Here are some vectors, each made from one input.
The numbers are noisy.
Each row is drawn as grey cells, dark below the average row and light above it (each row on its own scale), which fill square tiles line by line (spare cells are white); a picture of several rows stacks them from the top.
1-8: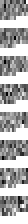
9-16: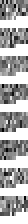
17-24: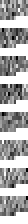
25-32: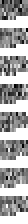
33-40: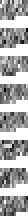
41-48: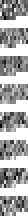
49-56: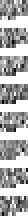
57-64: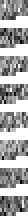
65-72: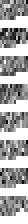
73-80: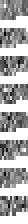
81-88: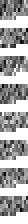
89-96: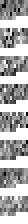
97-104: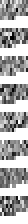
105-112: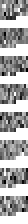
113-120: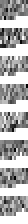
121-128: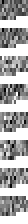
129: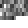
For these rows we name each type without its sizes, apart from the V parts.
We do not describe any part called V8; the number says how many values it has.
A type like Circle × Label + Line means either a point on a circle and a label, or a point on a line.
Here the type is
(Label + Line) × V8.
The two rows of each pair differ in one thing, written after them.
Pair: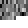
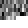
the place on the line
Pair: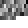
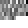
the place on the line
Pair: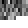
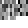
the value of V8
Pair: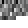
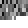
the value of V8
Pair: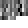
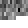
the place on the line
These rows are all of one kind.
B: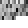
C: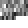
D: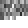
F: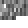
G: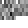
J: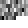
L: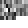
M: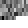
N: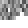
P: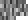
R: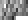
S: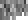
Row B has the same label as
D and S.
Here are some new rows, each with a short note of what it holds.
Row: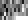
a point on a line and a value of V8
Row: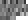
a label and a value of V8
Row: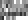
a label and a value of V8
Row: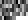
a point on a line and a value of V8
